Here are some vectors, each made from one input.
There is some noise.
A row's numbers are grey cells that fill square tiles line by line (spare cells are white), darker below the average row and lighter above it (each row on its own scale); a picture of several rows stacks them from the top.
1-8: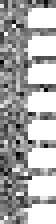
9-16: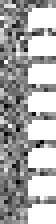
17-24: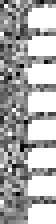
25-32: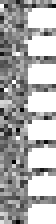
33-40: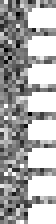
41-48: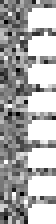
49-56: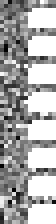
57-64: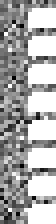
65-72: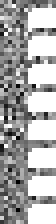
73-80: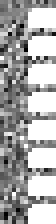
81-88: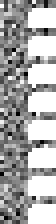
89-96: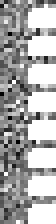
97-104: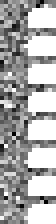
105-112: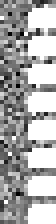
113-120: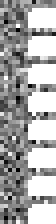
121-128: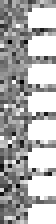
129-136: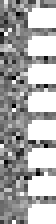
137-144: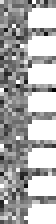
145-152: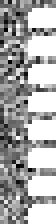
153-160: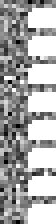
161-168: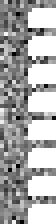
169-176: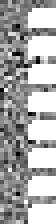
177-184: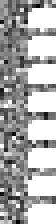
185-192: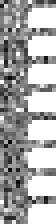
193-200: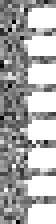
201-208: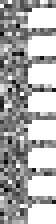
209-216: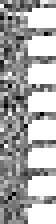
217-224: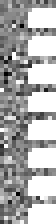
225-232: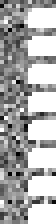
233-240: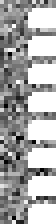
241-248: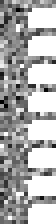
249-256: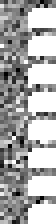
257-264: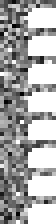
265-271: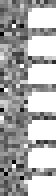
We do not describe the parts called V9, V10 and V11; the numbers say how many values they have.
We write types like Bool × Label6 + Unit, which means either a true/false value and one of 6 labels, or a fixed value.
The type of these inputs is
((Bool × Line5 + V10) × Tree8 + V11) × V9.
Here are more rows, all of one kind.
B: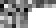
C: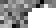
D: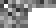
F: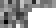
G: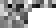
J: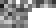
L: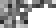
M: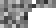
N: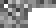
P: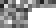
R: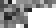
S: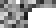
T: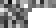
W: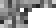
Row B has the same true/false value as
F, L, R and W.
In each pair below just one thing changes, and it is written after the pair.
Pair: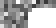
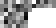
the place on the 5-point line
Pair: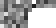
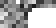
the value of V9
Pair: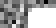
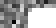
the node of the tree
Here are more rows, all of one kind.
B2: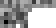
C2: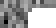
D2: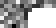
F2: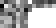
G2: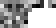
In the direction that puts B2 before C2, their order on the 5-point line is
F2, D2, G2, B2, C2.
